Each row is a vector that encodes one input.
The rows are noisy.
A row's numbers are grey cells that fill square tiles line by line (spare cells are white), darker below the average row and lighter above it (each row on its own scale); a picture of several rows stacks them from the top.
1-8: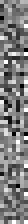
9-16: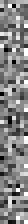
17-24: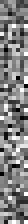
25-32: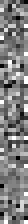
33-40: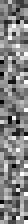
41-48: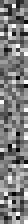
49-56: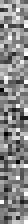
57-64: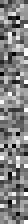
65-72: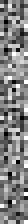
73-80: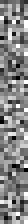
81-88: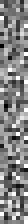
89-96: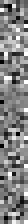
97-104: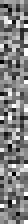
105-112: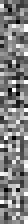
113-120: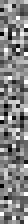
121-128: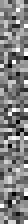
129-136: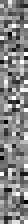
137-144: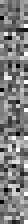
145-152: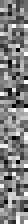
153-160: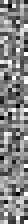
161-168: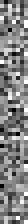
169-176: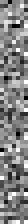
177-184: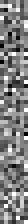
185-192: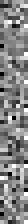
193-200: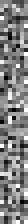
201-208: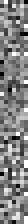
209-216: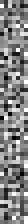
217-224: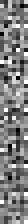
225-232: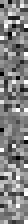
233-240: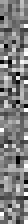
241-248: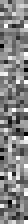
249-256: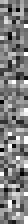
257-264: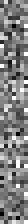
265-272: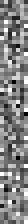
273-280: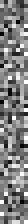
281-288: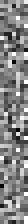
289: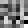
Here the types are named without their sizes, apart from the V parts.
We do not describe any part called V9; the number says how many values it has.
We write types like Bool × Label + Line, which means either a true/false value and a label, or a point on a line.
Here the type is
(Bool × Label + Line × V9) × (Tree + Unit).
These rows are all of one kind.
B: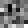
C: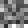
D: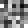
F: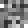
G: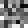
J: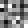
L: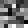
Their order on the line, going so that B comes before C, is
B, C, G, J, L, D, F.
